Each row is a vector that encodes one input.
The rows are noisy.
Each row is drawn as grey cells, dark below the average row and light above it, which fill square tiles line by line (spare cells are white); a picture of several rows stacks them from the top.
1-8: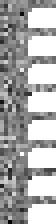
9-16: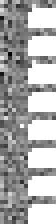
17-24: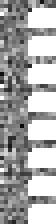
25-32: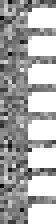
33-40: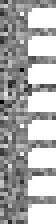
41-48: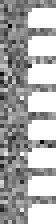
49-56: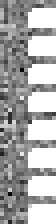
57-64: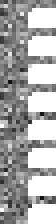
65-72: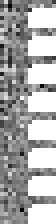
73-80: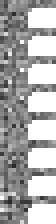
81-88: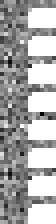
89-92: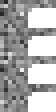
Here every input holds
either a point on an 8-point circle, or a point on a 3-point line and a point on a 6-point line, or a point on a 5-point line.
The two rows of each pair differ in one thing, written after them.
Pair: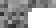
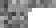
the place on the 3-point line
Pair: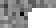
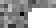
the place on the 3-point line
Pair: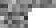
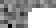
the place on the 6-point line
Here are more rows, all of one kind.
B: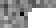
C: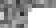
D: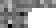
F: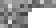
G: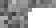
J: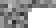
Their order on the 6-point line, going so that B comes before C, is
B, G, J, F, D, C.
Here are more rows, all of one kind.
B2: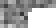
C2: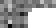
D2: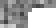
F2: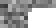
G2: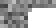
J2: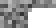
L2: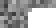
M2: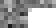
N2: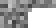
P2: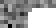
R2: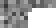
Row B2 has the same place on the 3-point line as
D2 and R2.
